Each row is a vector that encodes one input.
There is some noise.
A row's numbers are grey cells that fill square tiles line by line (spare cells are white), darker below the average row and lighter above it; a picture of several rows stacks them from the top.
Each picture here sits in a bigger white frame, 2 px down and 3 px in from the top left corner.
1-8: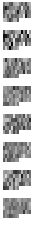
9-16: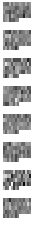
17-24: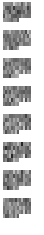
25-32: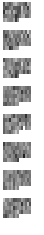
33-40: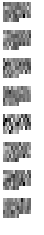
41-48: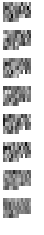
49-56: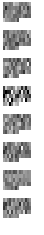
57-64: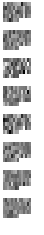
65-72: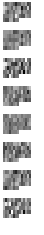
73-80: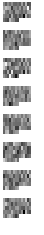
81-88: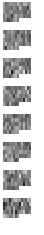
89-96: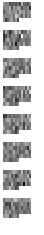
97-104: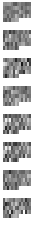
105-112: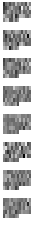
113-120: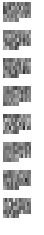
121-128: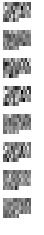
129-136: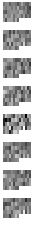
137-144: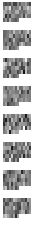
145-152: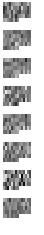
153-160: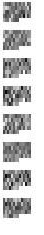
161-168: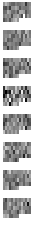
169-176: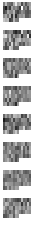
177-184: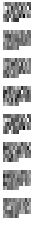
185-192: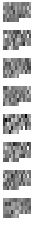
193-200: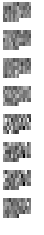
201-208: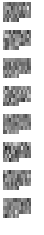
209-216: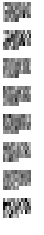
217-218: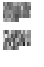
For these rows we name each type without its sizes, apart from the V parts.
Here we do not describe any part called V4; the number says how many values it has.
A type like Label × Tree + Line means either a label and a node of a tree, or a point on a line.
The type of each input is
Bool × (Circle + Unit) × (Line + V4).
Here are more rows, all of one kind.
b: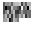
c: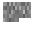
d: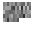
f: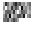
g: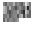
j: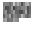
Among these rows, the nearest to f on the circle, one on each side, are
b and g.
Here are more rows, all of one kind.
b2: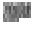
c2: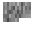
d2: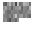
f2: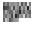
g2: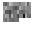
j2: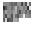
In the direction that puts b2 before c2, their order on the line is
b2, d2, g2, c2, f2, j2.
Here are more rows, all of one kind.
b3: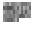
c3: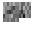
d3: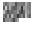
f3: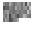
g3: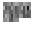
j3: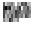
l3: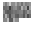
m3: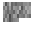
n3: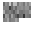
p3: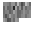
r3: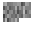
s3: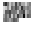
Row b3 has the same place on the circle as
j3 and n3.
